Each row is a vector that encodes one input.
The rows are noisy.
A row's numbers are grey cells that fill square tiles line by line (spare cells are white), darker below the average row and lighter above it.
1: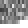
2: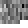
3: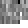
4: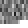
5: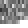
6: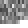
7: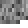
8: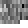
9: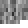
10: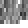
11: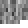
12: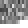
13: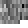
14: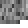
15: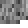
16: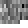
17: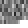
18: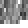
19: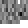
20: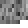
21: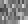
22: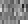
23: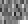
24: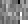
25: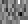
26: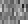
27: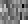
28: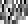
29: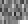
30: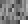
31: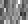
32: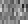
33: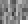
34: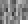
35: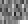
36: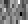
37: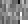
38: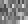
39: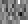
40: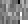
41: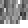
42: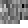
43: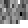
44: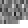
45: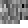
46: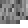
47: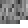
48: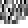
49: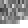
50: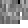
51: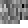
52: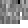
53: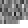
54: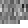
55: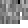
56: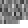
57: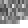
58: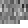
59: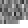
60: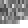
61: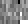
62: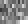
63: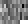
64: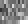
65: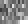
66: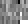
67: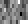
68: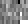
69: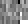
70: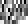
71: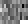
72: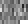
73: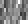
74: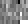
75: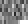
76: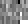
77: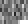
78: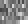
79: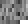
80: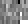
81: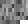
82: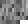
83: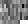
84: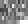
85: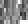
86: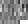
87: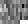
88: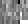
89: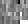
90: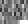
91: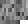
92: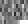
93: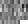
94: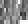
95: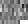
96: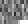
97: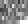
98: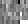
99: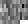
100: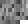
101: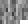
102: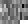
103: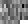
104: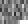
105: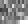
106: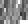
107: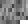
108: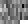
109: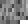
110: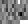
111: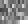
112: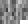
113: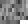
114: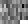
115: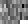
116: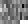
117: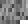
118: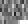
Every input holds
either a fixed value, or one of 5 labels and a true/false value.
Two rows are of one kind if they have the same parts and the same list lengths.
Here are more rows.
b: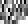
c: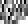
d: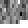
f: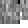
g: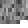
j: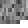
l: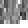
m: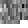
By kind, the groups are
b, c
d, f, g, j, l, m

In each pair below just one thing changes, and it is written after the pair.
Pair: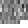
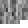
the label
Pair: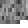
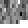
the label
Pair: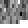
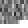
the label
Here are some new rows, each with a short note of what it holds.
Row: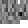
one of 5 labels and a true/false value
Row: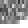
one of 5 labels and a true/false value
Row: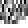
a fixed value
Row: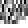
a fixed value
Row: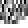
a fixed value
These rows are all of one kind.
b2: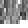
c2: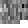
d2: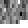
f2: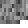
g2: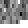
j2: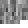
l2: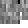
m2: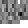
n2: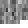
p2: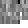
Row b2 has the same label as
d2 and g2.
